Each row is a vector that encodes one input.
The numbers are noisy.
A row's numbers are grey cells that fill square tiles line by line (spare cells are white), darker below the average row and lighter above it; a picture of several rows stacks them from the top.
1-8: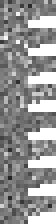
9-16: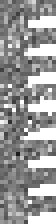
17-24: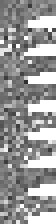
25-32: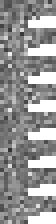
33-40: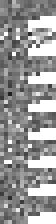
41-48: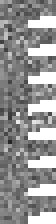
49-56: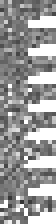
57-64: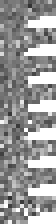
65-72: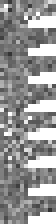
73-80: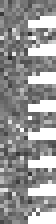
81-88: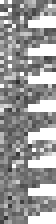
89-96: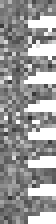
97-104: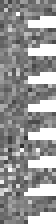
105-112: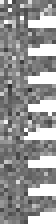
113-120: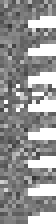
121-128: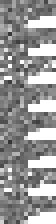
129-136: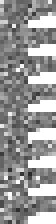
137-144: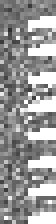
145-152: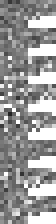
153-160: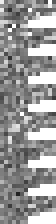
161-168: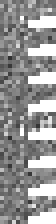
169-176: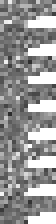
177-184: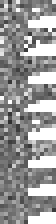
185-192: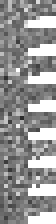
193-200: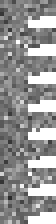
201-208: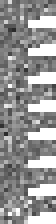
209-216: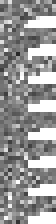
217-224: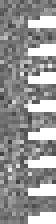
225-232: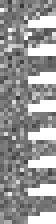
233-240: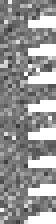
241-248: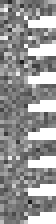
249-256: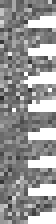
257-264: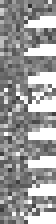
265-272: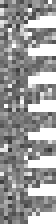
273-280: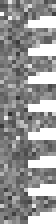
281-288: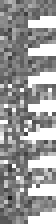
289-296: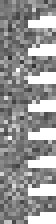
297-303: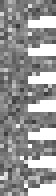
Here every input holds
four true/false values.
